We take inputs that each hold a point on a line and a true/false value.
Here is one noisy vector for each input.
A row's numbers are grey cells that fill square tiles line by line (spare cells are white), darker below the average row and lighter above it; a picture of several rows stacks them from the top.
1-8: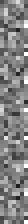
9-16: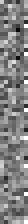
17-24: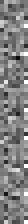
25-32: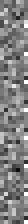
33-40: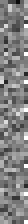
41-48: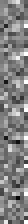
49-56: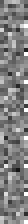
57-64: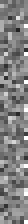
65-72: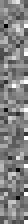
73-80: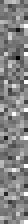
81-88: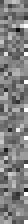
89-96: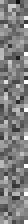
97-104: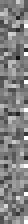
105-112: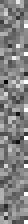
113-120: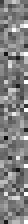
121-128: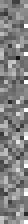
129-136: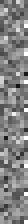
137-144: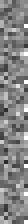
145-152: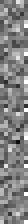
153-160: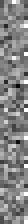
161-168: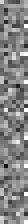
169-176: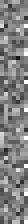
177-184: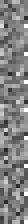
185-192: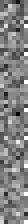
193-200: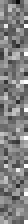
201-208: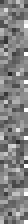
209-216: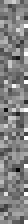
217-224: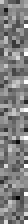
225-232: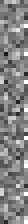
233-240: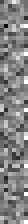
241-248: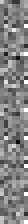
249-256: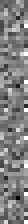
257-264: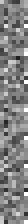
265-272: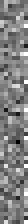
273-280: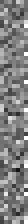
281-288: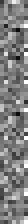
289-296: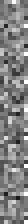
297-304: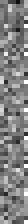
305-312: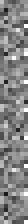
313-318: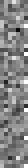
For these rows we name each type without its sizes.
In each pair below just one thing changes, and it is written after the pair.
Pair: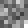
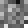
the place on the line
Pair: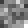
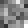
the true/false value
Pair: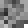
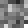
the place on the line
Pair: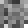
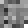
the true/false value
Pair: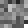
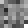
the place on the line
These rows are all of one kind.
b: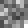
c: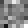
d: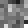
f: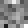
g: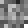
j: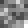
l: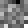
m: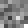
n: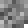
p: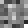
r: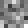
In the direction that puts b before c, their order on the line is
b, j, c, f, r, m, n, p, d, g, l.
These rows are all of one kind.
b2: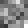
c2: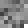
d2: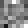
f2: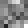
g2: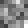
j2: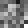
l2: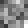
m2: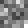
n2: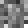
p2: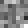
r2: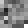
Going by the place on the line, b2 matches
g2 and l2.
